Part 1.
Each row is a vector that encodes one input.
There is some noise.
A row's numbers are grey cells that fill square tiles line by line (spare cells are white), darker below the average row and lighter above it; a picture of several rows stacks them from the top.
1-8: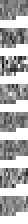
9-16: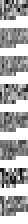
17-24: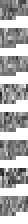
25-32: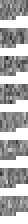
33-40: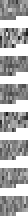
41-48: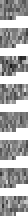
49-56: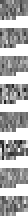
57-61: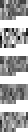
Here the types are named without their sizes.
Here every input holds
a point on a circle.
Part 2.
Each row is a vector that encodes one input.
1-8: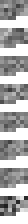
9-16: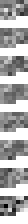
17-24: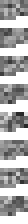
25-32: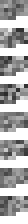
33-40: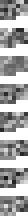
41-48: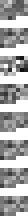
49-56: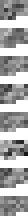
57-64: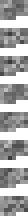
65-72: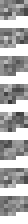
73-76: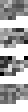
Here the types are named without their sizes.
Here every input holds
a point on a line.
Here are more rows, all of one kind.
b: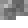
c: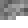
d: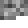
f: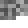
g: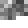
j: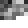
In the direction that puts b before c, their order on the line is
g, b, f, c, j, d.
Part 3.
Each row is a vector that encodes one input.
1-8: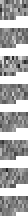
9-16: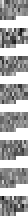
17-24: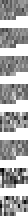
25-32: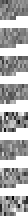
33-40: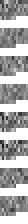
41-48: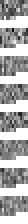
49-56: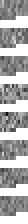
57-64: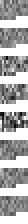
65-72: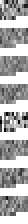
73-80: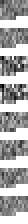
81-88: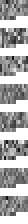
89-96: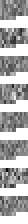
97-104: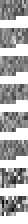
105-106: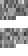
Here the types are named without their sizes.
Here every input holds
a point on a line.
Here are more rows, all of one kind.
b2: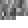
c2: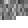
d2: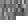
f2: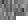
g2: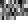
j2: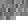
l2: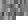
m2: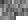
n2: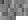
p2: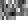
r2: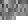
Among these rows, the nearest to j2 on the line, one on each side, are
p2 and r2.
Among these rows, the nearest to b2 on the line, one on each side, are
n2 and p2.
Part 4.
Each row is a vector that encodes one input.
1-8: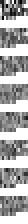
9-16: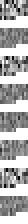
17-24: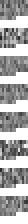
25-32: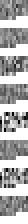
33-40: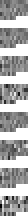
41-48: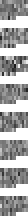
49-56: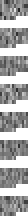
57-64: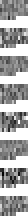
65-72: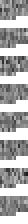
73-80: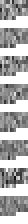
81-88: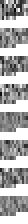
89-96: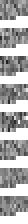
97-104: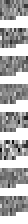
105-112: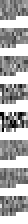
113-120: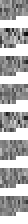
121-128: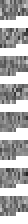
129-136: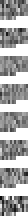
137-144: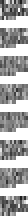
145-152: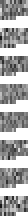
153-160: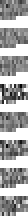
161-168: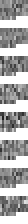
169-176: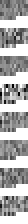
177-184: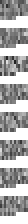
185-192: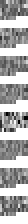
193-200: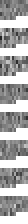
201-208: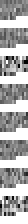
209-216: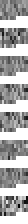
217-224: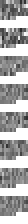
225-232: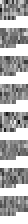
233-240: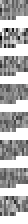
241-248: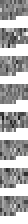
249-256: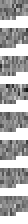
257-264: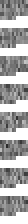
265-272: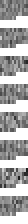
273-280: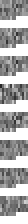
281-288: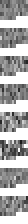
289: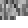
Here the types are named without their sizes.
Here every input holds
a point on a line.
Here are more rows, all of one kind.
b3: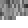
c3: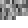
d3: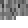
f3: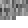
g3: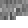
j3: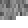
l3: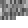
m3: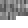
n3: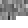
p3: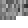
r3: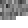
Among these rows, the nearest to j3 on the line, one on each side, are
b3 and r3.
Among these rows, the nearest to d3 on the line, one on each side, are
b3 and p3.
